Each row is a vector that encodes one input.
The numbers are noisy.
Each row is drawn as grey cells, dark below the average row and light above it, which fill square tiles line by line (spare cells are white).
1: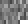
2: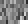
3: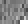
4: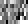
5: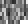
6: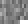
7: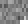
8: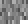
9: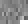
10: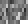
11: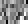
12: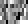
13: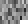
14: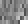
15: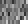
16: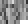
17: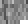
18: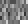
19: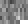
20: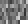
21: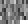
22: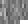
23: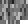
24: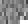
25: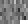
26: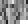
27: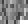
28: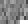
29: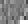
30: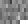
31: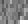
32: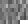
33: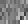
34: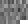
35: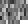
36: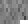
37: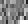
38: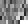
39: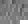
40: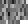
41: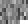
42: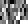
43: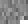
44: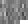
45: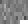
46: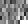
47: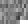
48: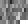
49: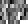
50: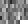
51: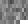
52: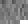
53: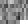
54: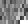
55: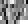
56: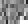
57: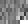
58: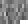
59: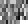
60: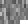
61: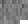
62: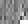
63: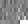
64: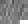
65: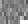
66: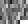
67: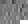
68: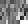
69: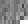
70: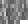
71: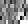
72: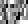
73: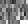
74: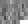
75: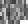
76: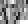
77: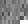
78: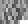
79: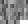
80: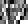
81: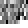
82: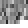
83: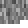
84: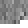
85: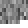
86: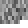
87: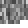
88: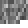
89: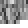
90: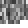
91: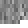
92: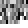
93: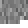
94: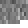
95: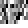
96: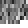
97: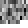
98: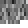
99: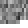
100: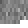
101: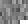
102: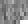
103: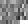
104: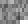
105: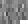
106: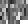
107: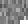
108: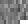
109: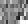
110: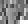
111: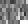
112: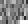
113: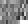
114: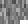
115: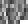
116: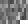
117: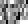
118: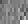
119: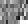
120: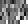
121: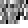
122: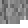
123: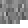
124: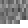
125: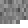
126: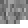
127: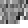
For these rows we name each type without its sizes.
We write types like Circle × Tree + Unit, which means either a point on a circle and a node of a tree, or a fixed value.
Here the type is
List(Line).
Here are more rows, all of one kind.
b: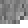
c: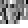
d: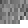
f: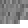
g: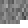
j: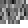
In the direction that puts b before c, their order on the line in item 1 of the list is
b, c, d, j, f, g.
